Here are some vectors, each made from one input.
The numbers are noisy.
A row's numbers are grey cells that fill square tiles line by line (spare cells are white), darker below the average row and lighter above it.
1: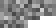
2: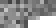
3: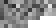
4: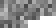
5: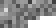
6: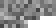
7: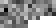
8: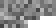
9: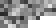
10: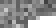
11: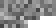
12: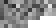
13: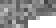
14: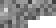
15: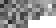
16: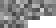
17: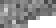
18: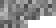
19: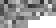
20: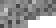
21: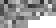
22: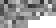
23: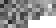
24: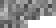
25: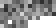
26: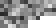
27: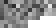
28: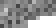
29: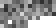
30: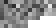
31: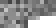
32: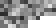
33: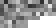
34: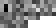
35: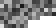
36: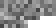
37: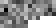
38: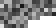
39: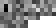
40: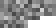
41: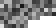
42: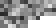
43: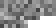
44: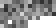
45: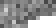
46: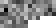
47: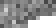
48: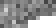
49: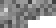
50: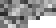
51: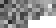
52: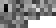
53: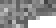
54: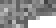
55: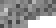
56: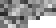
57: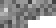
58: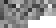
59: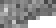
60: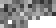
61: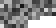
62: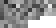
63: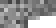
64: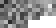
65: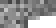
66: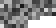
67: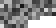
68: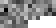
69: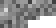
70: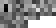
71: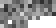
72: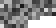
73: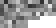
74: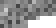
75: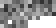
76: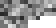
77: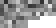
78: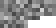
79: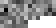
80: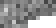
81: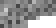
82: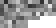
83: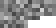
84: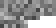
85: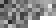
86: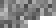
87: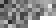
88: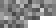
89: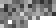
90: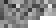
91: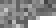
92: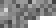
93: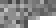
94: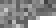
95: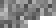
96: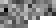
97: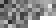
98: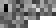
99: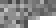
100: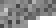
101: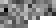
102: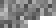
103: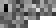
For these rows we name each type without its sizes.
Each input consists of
either a point on a line, or three true/false values.
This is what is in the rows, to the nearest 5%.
About 45% of them hold a point on a line. The rest hold three true/false values.
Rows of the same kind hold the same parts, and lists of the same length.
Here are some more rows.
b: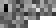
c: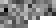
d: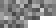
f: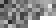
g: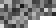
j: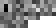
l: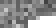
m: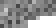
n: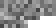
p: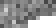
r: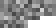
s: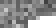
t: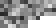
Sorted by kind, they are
b, c, f, g, j, t
d, l, m, n, p, r, s

